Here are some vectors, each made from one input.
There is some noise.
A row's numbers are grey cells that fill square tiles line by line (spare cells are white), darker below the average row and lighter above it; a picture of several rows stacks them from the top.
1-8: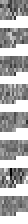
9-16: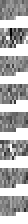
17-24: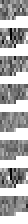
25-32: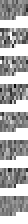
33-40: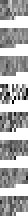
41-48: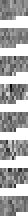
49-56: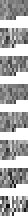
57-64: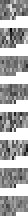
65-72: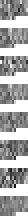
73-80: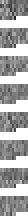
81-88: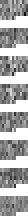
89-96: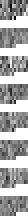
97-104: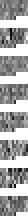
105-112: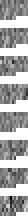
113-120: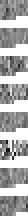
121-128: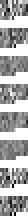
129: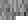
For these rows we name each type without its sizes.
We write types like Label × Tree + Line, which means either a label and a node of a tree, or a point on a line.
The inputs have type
(Bool × Circle + Unit) × (Circle + Unit) + Line × Line.
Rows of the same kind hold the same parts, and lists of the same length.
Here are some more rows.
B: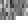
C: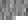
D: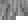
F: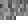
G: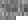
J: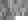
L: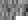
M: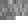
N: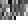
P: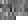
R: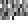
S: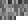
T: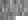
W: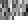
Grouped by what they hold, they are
B, N, R, S
C, J, M, T
D, F
G, L, P
W

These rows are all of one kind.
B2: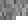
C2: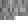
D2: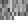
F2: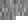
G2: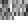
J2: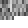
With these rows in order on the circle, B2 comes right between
C2 and G2.
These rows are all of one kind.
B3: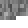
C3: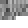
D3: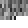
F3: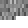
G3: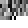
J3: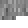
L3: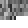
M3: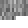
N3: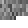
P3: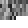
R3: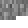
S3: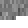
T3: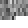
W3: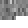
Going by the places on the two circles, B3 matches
F3, S3, T3 and W3.
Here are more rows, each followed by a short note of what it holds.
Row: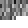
a point on a circle and a true/false value
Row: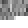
a point on a circle and a true/false value
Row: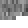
a point on a circle
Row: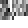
a point on a circle and a true/false value
